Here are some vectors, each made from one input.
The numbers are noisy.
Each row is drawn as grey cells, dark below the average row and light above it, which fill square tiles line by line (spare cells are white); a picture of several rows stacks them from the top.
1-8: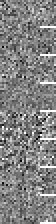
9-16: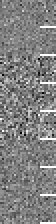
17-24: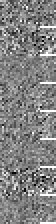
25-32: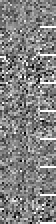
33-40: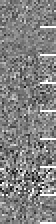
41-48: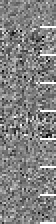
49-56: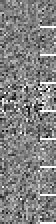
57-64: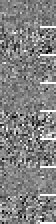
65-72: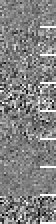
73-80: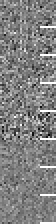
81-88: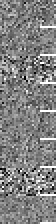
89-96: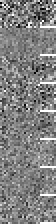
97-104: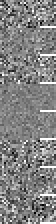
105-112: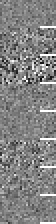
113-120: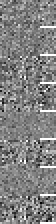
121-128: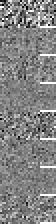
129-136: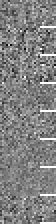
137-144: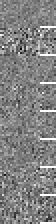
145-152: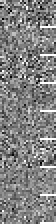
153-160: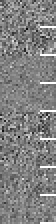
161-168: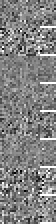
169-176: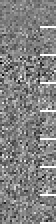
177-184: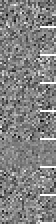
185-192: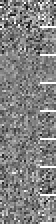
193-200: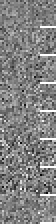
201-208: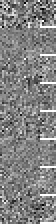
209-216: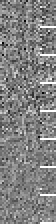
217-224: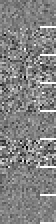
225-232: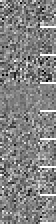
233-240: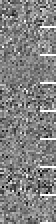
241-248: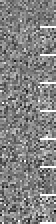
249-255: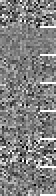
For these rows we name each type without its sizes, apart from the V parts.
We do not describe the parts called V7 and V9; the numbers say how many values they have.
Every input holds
a value of V9, together with either a node of a tree and a true/false value, or a value of V7.
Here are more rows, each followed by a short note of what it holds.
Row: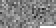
a node of a tree, a true/false value and a value of V9
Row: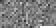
a node of a tree, a true/false value and a value of V9
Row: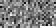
a node of a tree, a true/false value and a value of V9
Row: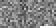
a value of V7 and a value of V9
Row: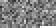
a value of V7 and a value of V9
